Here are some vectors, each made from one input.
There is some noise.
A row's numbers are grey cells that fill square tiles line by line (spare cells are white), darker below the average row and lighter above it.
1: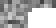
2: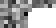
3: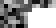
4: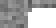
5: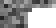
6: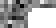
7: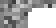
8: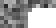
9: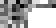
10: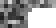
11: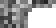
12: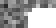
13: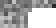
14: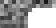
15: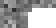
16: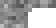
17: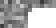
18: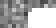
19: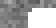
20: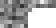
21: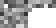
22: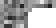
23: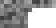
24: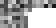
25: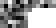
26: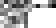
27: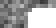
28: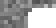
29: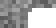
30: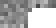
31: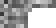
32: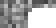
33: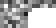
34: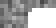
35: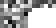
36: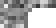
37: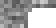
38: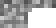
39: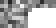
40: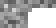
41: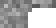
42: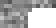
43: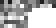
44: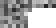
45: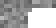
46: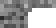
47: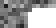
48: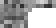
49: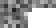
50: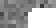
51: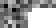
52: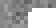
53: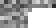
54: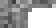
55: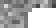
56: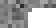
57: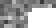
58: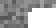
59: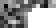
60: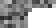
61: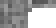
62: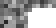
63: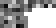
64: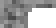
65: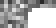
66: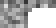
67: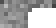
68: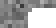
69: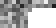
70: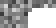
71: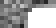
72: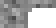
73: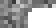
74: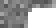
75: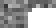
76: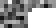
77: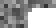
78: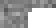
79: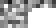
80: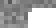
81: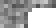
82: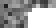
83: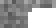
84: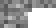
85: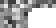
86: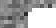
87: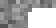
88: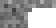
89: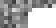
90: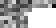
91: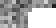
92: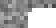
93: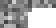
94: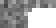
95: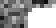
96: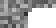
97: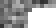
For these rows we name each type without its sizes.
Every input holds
a point on each of four lines, together with either a fixed value, or three true/false values.
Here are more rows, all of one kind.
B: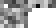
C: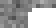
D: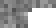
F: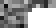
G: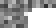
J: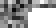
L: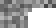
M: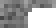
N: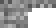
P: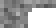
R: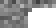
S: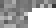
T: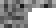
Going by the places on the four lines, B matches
D and R.
